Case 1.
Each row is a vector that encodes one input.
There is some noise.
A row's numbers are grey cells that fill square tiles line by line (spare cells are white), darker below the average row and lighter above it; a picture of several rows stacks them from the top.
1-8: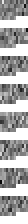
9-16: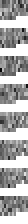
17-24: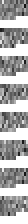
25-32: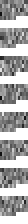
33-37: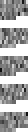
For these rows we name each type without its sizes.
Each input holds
either a label, or three true/false values.
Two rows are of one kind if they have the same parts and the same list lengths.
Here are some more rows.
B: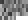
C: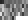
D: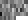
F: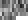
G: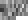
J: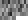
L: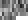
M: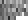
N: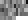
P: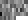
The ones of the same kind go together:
B, C, F, J, L
D, G, M, N, P

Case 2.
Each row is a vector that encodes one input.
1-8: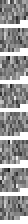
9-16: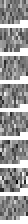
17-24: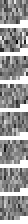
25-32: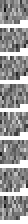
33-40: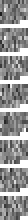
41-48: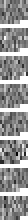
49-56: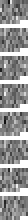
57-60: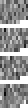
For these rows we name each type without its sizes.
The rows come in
3 kinds.
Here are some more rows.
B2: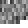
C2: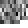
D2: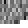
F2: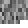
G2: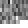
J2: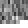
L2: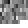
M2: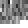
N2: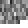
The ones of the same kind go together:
B2, F2, N2
C2
D2, G2, J2, L2, M2

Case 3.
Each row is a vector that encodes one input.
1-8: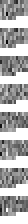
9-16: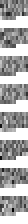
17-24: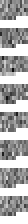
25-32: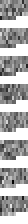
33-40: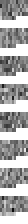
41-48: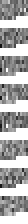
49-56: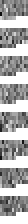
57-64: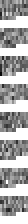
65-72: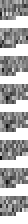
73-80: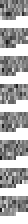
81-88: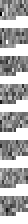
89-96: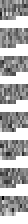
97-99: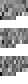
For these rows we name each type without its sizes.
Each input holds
a label, together with either a fixed value, or three true/false values.
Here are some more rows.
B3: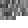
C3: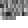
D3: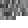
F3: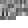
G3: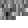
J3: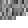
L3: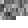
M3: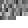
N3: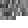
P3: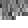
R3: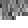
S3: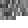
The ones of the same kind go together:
B3, C3, D3, G3, L3, N3, P3, R3, S3
F3, J3, M3

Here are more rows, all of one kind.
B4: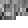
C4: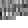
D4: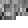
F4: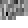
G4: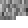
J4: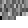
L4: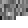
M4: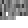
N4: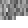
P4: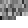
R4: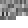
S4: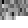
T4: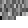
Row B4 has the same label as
D4, G4 and R4.
